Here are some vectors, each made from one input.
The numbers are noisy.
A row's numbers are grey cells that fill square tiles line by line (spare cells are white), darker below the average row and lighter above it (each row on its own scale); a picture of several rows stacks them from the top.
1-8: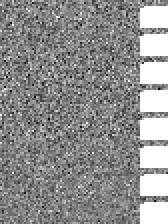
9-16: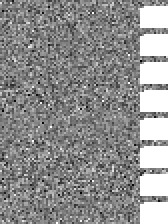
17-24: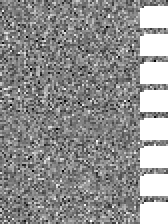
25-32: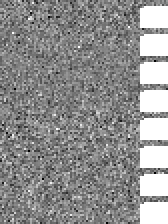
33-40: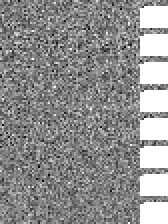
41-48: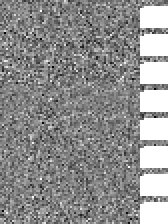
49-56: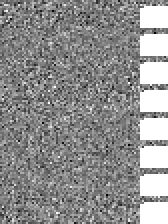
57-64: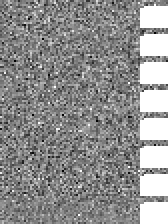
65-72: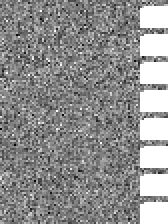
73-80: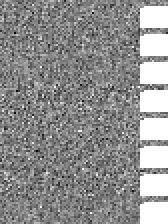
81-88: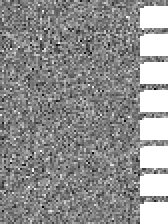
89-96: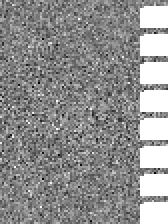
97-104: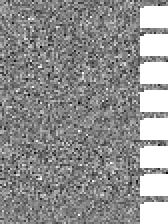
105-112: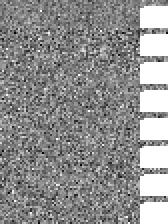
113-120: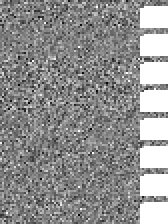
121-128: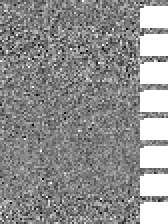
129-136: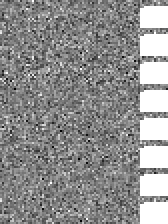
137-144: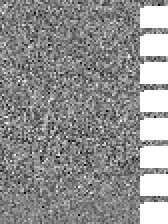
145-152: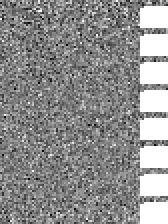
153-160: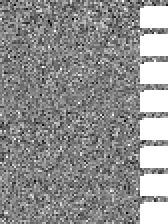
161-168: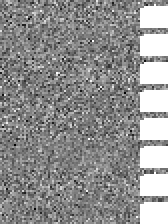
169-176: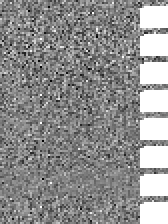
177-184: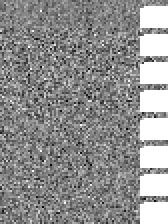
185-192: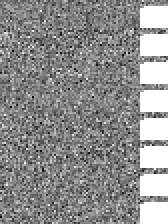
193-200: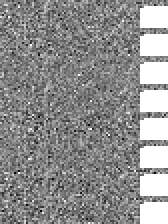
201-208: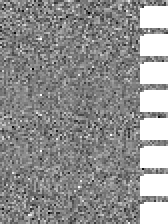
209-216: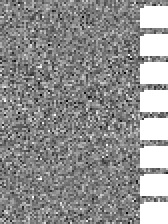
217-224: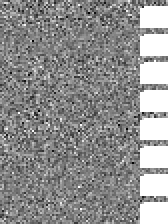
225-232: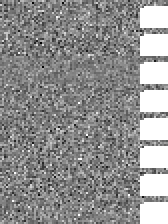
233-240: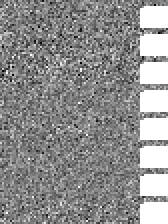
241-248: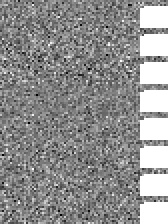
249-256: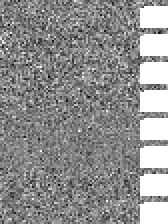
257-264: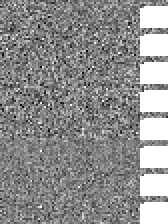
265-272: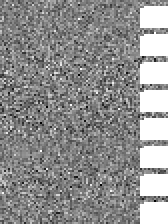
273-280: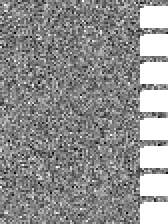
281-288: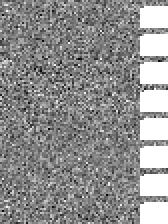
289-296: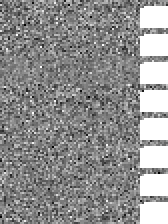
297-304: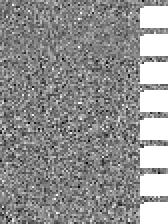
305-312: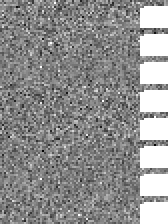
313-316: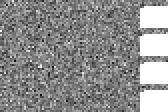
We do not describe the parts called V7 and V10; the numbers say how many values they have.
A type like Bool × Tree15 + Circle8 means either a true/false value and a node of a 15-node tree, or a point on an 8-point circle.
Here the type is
((Bool × Circle5 + V7) × Line11 + Line9) × V10.
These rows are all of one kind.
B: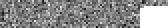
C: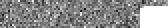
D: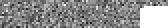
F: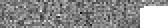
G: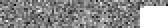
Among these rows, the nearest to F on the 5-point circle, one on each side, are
B and C.
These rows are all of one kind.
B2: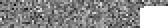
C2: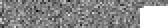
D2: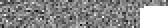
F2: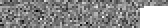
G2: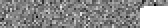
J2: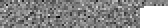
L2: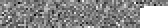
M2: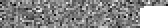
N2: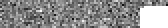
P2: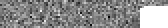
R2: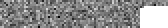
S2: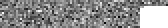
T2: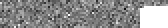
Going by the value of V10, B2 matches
M2, N2 and S2.
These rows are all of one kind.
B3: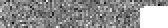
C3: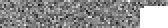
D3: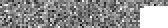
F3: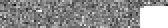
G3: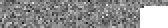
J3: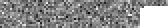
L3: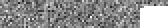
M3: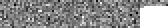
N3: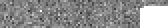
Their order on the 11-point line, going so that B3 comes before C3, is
M3, L3, D3, B3, N3, G3, F3, C3, J3.
